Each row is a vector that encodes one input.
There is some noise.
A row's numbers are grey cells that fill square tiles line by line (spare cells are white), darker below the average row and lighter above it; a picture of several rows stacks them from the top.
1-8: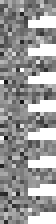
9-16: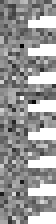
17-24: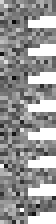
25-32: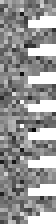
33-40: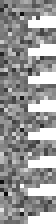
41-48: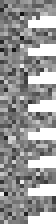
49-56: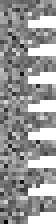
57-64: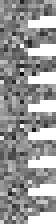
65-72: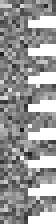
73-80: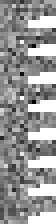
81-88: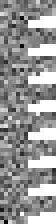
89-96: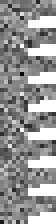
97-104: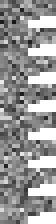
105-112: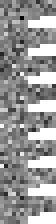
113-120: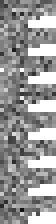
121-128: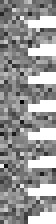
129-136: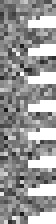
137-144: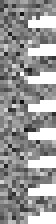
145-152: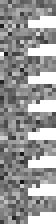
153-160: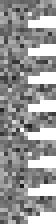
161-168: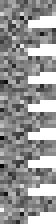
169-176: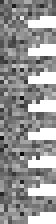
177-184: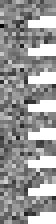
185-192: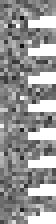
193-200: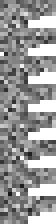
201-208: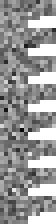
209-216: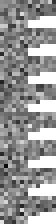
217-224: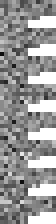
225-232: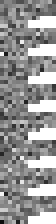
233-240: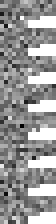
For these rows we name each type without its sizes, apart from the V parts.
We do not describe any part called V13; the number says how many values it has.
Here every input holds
a value of V13, together with either a label, or a point on a line.
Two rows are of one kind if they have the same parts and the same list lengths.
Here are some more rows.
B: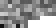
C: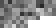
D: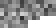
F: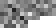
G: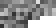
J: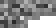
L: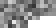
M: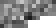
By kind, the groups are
B, C, G, J, M
D, F, L

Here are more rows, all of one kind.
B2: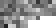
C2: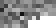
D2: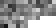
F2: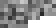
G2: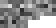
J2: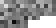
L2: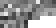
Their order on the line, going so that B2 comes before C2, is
J2, F2, D2, B2, C2, G2, L2.
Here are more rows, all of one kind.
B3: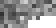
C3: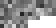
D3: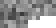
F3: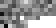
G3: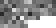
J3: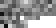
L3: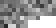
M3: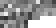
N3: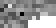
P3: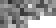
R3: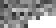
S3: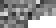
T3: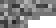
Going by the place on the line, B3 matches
F3, G3, J3 and R3.
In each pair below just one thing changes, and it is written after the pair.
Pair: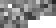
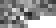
the place on the line
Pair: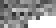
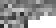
the place on the line
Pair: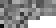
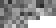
the place on the line
